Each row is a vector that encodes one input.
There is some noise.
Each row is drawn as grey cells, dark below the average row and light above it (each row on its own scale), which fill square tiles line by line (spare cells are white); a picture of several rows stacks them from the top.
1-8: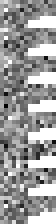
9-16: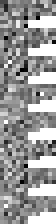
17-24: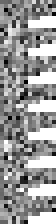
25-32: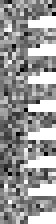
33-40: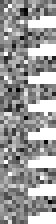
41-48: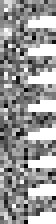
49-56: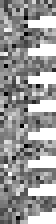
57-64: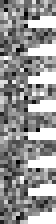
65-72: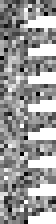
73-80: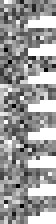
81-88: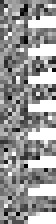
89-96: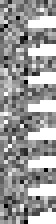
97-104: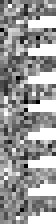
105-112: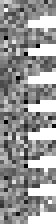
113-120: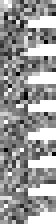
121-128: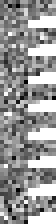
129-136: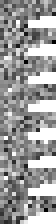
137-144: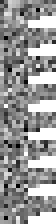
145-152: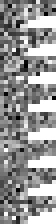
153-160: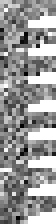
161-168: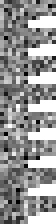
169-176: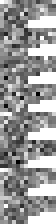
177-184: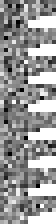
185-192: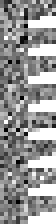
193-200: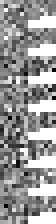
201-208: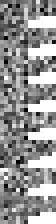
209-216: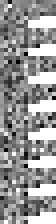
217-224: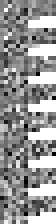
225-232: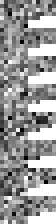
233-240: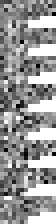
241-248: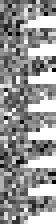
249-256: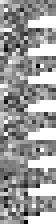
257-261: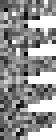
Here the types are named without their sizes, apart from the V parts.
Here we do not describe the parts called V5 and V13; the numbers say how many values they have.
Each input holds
either a point on a line, or a true/false value, a value of V5 and a value of V13.
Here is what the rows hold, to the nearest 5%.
About 20% of them hold a point on a line. The rest hold a true/false value, a value of V5 and a value of V13.
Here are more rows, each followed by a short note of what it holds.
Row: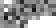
a true/false value, a value of V5 and a value of V13
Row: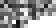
a point on a line
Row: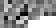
a true/false value, a value of V5 and a value of V13
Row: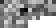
a true/false value, a value of V5 and a value of V13
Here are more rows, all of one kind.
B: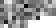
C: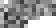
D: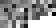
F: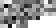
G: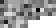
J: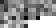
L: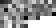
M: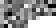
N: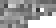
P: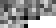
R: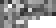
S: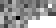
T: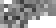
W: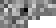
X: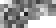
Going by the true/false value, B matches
G, L, R and S.
